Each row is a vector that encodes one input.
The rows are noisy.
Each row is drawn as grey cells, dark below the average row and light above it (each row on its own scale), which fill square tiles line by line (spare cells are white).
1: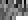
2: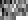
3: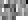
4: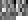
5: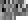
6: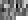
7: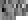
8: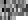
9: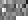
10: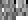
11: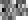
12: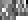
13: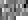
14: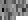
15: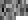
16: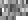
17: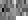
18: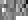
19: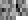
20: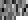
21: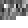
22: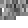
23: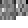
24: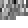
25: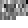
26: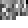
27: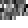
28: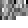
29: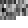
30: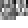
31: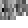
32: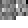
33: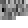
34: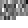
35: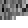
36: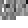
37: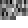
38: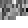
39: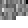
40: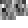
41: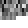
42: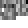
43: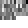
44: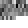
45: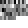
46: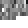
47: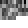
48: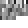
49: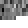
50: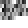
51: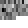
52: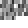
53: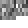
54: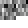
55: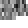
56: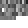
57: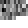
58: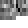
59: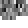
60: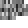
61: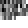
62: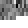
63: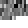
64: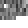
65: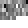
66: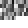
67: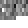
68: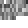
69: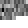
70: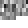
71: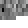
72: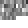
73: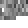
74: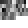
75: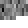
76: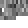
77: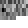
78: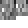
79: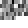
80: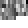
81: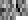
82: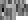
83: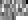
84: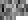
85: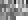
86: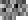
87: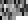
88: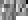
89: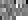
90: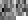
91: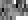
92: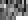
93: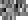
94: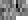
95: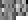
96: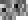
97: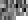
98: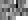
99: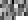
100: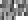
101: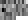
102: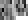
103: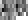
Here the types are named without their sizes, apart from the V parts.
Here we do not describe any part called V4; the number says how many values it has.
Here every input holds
a list of items, each a true/false value and a value of V4.
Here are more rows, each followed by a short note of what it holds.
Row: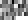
the empty list
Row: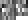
a list of two items
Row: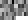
the empty list
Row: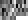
a list of one item
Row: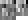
a list of two items
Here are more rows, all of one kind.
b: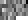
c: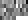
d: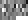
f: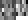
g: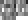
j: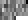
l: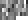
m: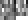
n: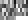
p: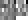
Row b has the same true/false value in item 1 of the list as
d, g and j.
